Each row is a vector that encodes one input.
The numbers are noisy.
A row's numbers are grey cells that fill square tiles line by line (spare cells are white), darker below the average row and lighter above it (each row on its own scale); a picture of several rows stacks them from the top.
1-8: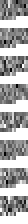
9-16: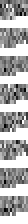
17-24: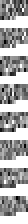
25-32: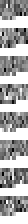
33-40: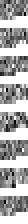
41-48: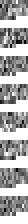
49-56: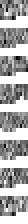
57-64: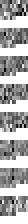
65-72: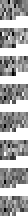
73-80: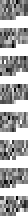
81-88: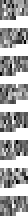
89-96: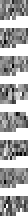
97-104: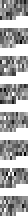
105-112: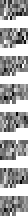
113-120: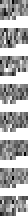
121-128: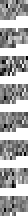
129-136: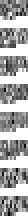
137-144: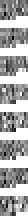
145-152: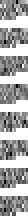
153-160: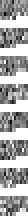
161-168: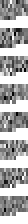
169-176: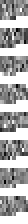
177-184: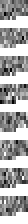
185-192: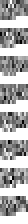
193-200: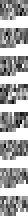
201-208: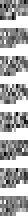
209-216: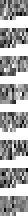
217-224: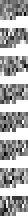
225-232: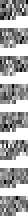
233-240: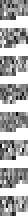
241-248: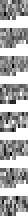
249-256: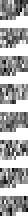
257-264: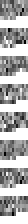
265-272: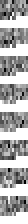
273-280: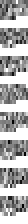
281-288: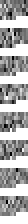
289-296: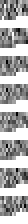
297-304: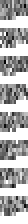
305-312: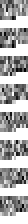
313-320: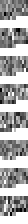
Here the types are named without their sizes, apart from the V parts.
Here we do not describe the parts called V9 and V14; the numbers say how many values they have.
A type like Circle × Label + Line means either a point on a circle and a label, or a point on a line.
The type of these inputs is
Bool × V9 + (Tree + Unit) × V14.
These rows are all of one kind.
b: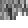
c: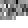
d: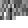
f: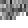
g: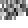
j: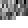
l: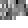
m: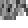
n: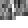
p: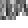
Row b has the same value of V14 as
m and p.
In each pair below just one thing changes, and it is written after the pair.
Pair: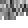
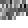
the node of the tree
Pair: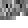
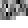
the node of the tree
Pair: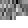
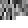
the node of the tree
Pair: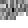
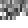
the value of V14
